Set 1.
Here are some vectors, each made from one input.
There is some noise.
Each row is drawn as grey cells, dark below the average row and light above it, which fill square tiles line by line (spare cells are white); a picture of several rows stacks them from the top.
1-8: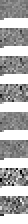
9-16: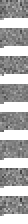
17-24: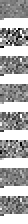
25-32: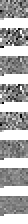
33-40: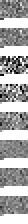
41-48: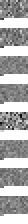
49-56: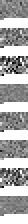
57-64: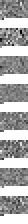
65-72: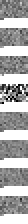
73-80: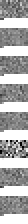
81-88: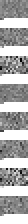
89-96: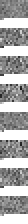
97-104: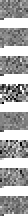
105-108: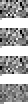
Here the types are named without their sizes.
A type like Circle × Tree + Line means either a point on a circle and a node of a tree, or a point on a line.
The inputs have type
(Bool × Bool × Bool × Bool + Unit) × Line.
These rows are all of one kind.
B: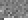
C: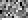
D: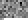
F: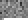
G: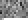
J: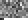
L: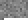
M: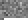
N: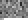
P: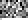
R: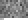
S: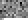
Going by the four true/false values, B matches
D, L and S.
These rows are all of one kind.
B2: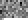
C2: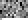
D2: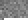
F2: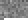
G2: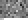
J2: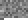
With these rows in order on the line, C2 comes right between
F2 and J2.
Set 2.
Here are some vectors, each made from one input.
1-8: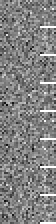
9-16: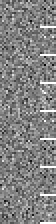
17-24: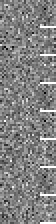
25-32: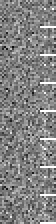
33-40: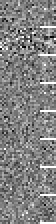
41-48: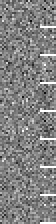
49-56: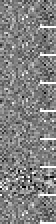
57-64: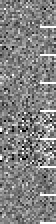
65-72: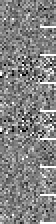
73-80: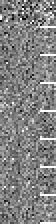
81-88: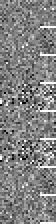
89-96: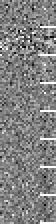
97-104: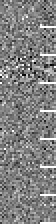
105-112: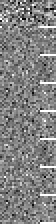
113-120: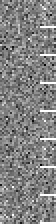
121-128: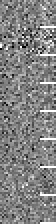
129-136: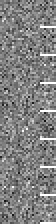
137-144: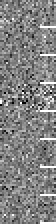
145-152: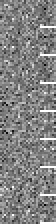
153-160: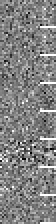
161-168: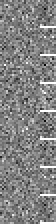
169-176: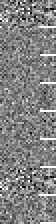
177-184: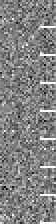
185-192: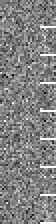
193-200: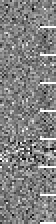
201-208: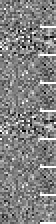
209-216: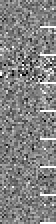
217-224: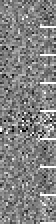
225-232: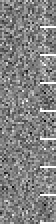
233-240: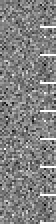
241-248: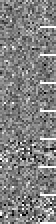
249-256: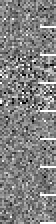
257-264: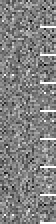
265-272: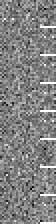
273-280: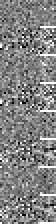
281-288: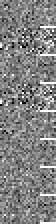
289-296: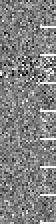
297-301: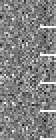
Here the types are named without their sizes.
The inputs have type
Bool × (Tree + Unit).
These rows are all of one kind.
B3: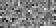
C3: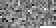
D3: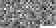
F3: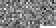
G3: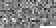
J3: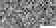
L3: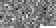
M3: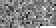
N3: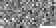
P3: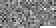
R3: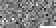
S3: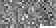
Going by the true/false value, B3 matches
C3, M3 and P3.
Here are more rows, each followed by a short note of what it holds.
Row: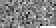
a node of a tree and a true/false value
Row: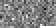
a node of a tree and a true/false value
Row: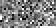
a true/false value
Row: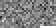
a node of a tree and a true/false value
